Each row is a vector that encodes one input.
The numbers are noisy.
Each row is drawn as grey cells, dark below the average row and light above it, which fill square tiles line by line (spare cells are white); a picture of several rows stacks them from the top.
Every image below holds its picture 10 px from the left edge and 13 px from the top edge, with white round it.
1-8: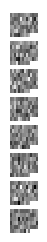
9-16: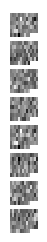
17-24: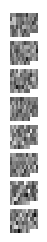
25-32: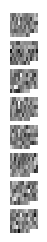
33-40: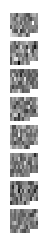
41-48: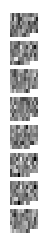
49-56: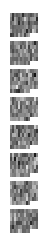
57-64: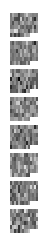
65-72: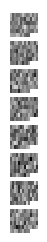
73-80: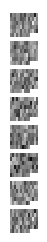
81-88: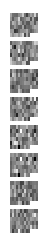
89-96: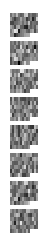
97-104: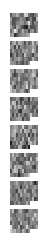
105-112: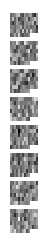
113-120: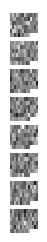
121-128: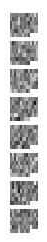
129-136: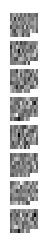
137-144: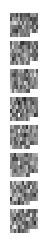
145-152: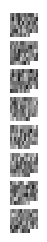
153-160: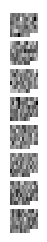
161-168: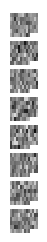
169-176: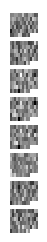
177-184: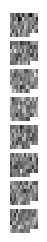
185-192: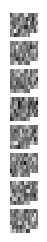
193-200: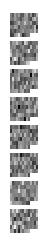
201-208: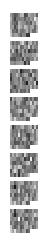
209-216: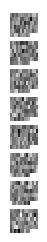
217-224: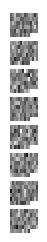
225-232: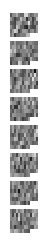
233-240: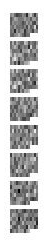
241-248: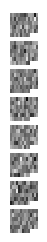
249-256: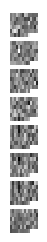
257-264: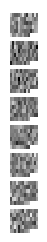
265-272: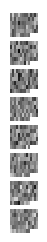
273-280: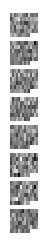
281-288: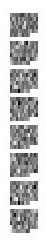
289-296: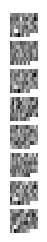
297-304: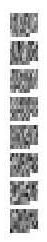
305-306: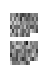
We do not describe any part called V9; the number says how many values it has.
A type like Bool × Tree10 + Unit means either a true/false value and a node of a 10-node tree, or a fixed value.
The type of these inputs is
Line6 + (Line8 + V9) × V9.
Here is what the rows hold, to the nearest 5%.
About 25% of them hold a point on a 6-point line. The rest hold a value of V9, together with either a point on an 8-point line, or a value of V9.
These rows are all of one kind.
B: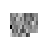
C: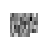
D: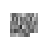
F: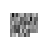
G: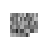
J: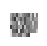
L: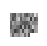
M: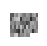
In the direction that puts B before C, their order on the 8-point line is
M, B, G, C, L, D, F, J.
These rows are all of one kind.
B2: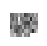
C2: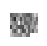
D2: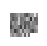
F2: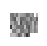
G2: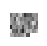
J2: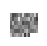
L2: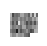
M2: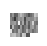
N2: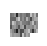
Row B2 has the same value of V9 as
D2, J2 and N2.
